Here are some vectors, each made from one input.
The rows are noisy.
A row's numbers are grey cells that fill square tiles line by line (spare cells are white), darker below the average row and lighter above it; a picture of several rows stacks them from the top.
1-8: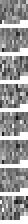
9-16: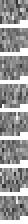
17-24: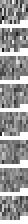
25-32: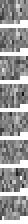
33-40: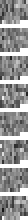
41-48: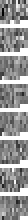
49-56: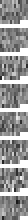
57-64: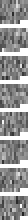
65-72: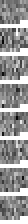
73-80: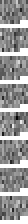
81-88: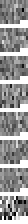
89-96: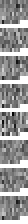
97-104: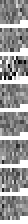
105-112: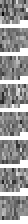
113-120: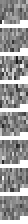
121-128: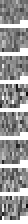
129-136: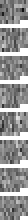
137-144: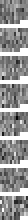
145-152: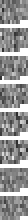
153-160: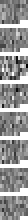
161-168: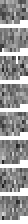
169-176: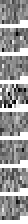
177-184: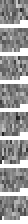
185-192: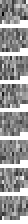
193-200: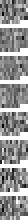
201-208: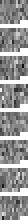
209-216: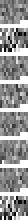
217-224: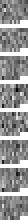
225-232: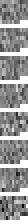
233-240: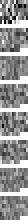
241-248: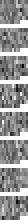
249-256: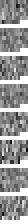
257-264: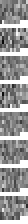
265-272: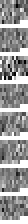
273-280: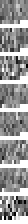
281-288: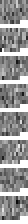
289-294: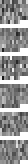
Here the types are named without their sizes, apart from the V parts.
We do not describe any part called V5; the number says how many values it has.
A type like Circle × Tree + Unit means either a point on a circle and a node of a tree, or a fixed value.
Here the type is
List(Bool × V5).
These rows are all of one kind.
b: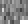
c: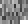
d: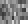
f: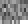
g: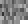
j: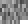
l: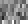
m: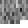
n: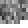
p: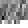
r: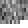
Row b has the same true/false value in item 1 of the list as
g and m.
